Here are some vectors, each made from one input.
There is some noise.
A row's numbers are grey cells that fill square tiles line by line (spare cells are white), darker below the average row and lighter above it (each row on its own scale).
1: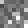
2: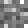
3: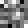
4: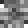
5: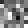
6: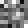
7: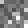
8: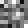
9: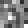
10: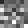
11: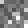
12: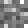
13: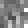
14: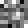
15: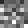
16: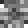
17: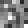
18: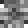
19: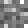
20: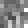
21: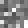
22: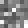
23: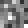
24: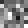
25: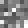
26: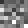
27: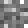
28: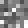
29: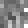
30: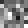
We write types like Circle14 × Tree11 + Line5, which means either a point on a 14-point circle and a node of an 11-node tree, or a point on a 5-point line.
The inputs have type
Bool × Bool × Bool + Unit.
